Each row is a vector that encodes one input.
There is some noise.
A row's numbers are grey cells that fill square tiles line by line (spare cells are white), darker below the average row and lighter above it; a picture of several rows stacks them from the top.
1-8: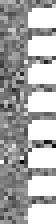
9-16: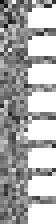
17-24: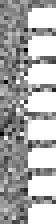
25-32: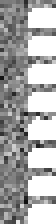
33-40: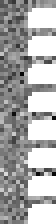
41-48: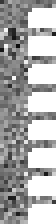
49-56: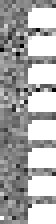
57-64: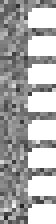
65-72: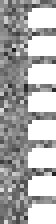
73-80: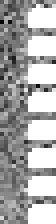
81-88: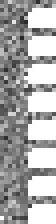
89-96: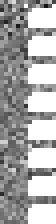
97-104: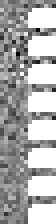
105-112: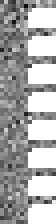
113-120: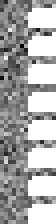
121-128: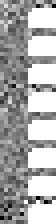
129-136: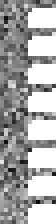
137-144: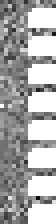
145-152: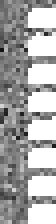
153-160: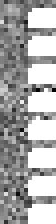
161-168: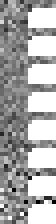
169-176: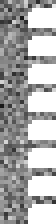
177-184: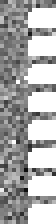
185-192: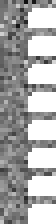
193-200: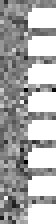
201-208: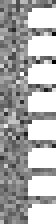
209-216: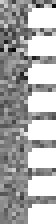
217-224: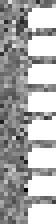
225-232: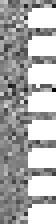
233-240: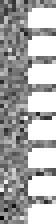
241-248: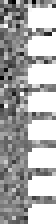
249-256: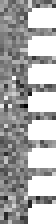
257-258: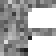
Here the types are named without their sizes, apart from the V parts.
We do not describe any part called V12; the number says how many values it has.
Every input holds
a value of V12, together with either a point on a line, or four true/false values.
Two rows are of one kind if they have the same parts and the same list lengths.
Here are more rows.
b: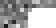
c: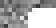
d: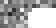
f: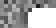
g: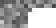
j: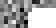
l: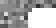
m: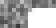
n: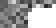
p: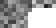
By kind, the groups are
b, g, n, p
c, d, f, j, l, m

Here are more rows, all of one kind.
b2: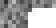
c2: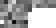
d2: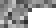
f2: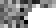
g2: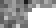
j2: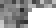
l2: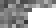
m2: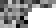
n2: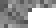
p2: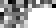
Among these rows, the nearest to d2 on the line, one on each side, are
c2 and f2.
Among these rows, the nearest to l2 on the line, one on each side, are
m2 and n2.
